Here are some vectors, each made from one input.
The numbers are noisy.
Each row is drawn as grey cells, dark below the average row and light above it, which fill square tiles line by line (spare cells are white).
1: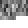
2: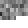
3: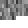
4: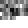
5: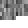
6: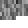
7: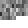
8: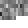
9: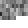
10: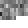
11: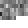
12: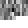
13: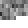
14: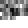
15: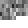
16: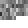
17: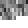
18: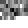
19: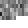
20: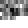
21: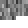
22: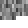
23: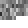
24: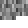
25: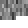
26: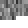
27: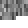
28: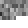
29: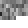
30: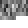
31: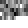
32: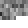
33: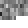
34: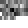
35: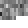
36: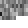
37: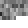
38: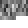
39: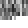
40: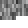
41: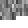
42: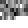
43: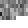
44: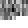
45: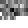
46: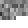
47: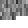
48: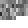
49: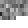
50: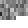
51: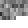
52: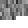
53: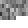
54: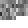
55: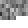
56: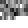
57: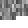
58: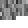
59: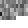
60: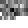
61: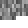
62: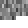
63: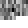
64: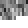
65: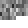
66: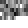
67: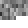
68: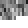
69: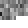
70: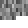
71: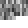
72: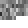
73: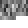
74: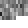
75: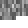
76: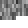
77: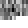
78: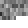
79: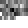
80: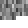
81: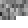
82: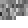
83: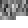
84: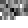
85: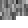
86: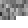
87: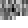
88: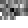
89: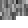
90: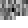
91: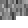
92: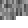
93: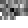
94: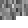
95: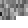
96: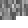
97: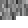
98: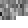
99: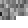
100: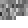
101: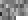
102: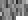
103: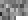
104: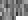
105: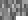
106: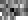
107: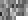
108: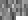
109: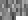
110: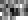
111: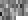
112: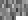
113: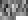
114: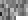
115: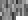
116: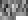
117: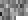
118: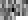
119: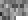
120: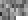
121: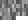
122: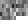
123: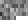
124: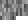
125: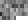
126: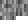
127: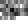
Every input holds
a true/false value, together with either a point on a 5-point line, or a list of up to three points on a 4-point line.
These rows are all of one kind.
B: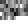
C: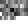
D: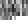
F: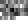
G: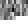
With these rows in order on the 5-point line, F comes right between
C and D.
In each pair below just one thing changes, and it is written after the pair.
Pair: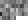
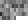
the place on the 4-point line in item 1 of the list
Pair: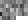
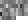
the place on the 4-point line in item 1 of the list
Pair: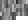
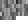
the place on the 4-point line in item 1 of the list
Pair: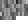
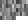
the place on the 4-point line in item 1 of the list
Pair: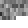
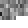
the place on the 4-point line in item 1 of the list
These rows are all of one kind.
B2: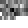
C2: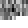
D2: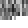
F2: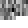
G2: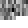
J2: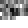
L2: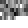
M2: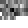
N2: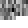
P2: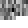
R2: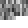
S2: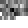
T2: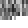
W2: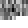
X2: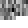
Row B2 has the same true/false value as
J2, L2, M2 and S2.
